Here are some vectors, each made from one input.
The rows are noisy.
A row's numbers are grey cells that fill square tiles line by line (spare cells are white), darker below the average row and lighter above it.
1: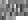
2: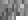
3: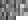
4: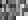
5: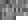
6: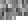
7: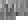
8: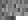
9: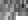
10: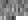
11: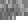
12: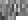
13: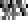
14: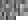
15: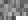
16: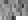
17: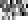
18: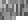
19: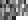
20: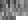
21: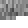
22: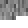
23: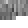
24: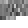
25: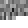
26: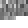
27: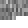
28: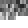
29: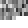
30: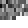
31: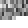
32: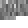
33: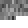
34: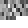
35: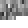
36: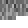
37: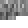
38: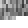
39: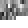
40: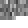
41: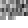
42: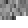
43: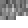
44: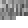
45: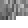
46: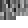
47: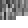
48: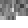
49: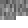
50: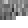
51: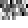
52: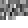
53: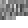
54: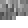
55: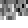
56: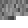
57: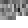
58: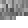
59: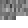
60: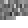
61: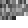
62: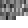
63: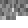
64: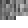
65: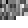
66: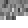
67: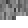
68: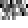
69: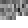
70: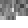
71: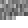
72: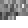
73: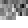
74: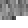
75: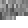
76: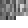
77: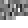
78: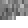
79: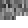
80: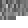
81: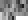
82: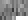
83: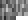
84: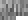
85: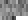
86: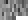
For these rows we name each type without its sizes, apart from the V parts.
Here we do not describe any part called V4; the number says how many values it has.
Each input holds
a list of items, each a label and a value of V4.
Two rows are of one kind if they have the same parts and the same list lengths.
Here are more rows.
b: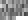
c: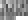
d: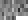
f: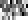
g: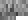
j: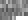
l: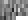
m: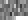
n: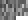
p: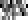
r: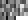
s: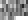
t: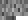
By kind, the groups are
b, c, g, j, l, m, s
d, n, r, t
f, p

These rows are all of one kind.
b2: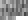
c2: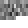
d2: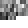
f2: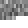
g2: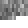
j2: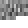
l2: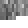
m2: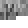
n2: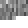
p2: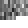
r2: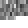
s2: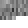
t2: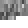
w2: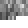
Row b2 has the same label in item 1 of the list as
c2, j2 and m2.
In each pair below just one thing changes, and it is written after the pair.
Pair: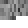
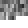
the value of V4 in item 2 of the list
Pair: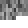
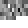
the label in item 2 of the list
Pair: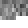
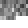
the value of V4 in item 1 of the list
